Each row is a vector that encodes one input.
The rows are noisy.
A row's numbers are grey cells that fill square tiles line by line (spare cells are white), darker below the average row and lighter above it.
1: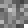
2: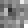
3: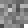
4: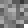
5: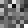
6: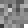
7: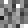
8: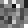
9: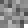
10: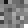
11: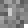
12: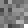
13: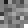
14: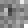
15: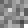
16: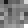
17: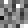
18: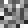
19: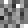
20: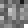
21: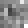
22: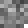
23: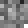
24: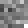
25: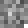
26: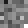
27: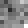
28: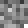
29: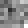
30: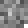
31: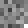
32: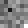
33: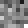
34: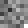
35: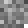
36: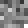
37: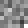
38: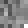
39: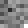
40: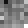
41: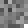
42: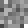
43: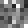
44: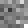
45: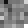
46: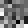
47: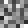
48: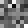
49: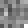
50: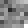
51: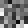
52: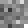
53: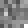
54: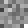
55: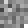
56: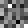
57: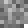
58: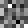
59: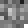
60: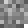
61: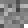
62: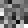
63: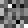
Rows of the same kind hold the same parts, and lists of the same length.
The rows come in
2 kinds.
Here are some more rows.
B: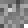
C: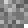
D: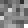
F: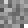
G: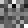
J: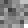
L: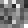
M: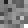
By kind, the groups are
B, C, D, F, J, M
G, L

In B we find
four true/false values.
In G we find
a point on a 6-point line.
